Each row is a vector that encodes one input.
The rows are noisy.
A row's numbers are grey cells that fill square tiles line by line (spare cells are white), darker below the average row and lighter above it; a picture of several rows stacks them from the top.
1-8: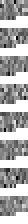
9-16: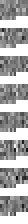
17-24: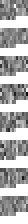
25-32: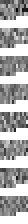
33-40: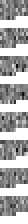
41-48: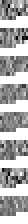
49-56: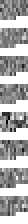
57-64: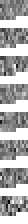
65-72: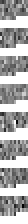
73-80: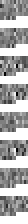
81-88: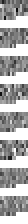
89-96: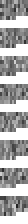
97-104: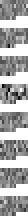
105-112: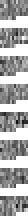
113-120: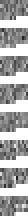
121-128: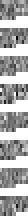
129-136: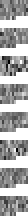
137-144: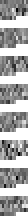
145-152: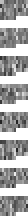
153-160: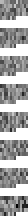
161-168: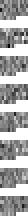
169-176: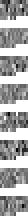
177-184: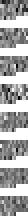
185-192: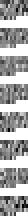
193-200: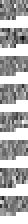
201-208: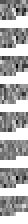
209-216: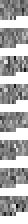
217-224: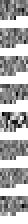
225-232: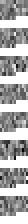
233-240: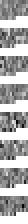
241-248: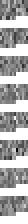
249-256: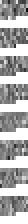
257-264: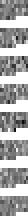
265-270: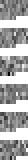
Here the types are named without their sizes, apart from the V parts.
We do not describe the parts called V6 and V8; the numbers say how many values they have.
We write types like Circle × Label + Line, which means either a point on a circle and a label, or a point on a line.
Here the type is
List(Line) + Tree × (Unit + V6 × V8).
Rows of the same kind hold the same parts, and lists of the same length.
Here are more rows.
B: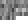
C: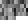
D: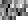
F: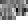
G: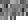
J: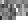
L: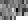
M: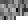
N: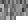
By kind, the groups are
B, J
C
D
F, L, M
G, N

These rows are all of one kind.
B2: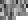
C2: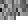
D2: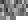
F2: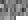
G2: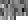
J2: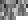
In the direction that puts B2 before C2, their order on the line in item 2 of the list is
D2, F2, G2, J2, B2, C2.
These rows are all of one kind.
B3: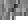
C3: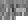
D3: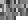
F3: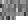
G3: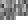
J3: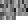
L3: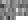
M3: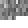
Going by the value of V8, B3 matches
D3 and G3.
